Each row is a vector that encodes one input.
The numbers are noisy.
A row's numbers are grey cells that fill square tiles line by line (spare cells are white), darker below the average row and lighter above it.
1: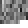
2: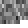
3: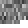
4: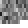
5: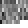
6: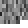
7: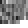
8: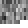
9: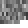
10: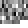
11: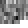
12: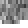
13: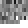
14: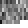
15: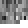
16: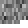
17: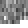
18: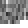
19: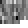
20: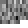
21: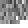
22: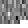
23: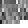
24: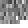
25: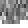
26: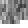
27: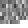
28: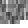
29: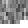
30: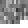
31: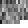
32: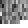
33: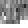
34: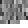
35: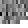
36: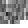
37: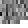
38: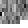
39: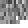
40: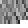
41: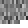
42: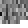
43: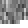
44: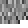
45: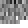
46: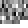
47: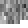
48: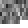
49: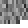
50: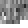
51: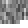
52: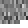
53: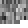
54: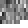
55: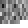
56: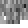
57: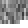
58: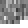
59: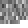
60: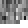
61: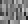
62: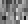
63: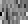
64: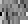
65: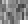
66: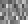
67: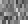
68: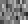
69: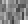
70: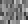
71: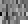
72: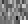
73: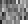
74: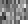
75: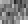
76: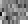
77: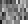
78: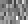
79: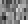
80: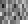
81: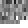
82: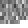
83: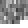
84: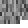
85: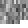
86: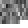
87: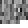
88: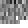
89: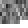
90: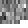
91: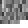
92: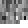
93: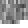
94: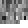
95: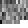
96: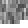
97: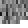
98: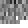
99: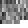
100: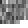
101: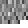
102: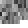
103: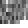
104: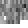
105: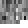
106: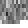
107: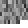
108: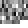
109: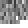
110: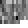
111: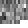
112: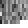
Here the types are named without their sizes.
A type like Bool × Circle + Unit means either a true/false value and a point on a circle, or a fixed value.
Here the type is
List(Line).
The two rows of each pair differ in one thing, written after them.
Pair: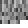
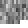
the place on the line in item 1 of the list
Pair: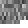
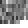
the place on the line in item 1 of the list
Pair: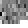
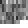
the place on the line in item 1 of the list
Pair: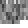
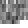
the place on the line in item 2 of the list
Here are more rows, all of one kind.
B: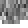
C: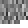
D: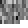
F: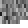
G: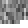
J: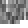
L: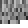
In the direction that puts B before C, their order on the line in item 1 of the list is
D, J, G, B, F, C, L.
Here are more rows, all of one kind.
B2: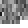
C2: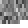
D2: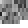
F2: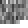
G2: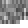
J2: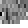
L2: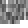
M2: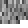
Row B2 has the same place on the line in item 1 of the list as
D2 and J2.
